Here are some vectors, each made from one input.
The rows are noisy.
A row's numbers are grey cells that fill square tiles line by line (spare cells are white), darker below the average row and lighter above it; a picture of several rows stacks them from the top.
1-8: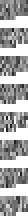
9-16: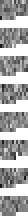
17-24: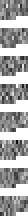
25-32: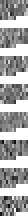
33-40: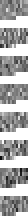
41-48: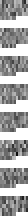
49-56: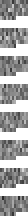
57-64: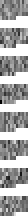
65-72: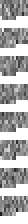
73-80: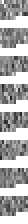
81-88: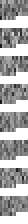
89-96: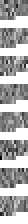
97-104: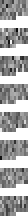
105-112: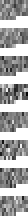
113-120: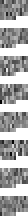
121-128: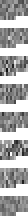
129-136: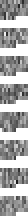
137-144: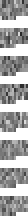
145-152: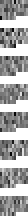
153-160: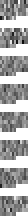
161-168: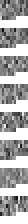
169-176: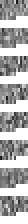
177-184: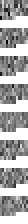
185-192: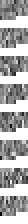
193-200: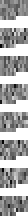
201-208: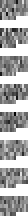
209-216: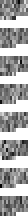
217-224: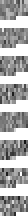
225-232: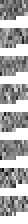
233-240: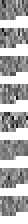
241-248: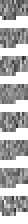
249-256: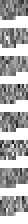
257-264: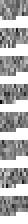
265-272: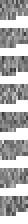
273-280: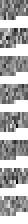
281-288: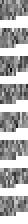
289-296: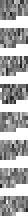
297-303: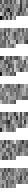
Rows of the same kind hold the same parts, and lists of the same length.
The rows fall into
2 kinds.
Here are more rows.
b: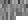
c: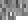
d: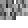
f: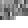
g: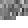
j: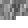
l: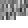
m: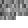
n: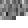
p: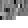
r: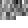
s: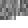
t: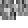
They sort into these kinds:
b, c, d, j, m, t
f, g, l, n, p, r, s

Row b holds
a point on an 11-point circle and a point on a 10-point line.
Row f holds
a point on an 11-point circle and one of 6 labels.
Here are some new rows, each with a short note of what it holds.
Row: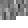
a point on an 11-point circle and a point on a 10-point line
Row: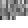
a point on an 11-point circle and one of 6 labels
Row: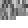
a point on an 11-point circle and a point on a 10-point line
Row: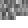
a point on an 11-point circle and a point on a 10-point line
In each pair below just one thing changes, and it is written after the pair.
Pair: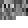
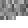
the label
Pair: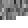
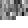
the label
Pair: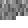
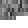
the label
